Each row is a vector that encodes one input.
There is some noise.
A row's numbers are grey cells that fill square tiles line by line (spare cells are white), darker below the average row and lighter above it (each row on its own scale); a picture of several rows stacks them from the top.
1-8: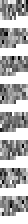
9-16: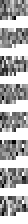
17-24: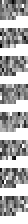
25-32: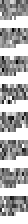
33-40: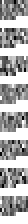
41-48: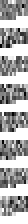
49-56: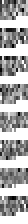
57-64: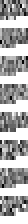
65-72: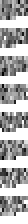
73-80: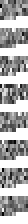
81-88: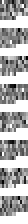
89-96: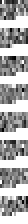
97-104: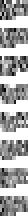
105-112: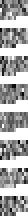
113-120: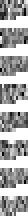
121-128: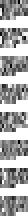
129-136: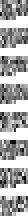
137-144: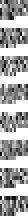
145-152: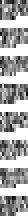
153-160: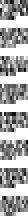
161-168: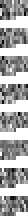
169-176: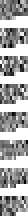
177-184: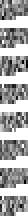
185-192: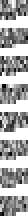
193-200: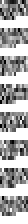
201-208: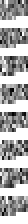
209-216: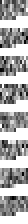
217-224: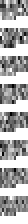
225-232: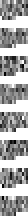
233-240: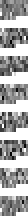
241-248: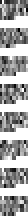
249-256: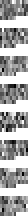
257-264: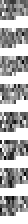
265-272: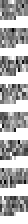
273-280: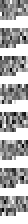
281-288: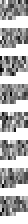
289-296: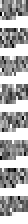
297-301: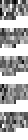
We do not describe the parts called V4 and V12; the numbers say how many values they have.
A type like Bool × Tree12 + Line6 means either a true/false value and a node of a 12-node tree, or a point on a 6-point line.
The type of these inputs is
(Circle10 + V12) × Label6 + Label9 × V4.
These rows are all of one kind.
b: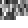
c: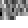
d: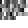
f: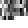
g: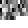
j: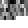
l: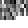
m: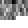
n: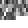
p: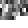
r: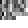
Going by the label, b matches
m and n.
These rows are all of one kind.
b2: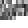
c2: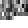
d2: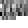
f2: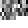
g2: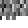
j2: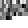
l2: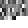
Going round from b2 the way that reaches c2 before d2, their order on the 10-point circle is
b2, c2, j2, g2, f2, d2, l2.
